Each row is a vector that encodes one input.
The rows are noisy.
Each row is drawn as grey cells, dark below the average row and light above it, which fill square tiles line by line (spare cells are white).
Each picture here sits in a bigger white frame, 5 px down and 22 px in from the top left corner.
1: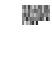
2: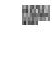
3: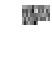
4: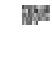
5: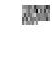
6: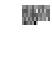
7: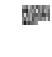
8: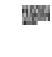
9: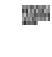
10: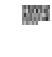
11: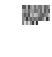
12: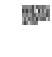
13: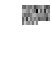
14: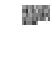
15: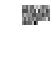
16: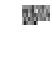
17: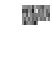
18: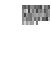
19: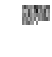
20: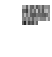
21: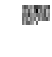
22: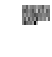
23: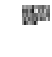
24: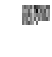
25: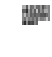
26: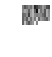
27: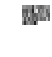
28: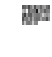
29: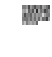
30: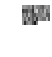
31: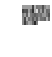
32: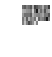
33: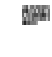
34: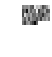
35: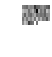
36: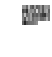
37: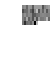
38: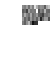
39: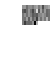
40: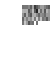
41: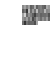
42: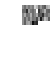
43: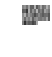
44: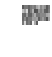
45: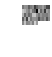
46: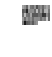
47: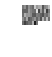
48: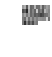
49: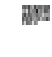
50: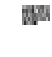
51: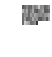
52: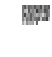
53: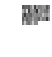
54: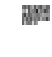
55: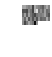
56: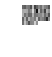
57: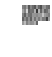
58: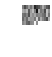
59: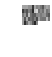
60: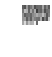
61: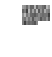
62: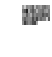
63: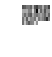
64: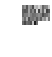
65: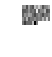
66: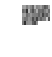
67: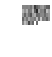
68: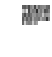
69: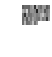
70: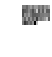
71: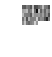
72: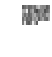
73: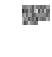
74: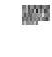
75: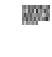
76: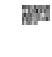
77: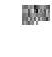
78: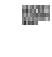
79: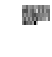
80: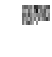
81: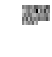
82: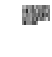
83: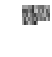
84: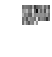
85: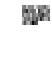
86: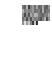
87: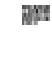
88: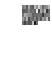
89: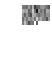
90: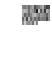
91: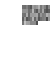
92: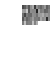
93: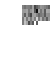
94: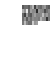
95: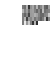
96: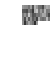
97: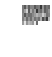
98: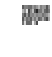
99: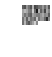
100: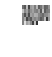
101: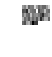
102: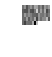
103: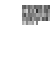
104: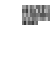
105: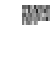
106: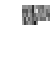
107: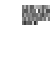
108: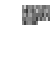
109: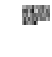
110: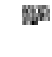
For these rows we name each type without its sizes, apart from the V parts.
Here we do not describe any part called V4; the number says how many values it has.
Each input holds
a true/false value, together with either a point on a line, or a value of V4.
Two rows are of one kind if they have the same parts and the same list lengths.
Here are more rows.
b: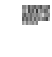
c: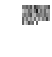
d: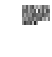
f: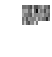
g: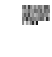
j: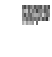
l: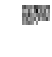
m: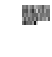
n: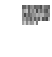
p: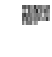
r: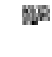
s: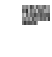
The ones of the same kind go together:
b, d, g, j, m, n, p, r
c, f, l, s

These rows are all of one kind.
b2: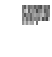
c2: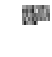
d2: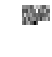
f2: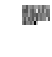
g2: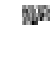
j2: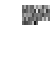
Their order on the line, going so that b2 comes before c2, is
b2, c2, f2, j2, d2, g2.
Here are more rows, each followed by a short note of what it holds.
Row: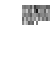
a true/false value and a value of V4
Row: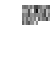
a true/false value and a value of V4
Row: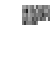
a true/false value and a value of V4
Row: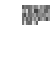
a point on a line and a true/false value
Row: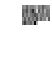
a point on a line and a true/false value
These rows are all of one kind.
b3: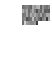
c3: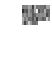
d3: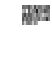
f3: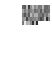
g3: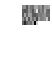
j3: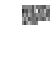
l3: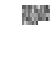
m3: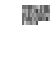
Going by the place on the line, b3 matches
l3 and m3.
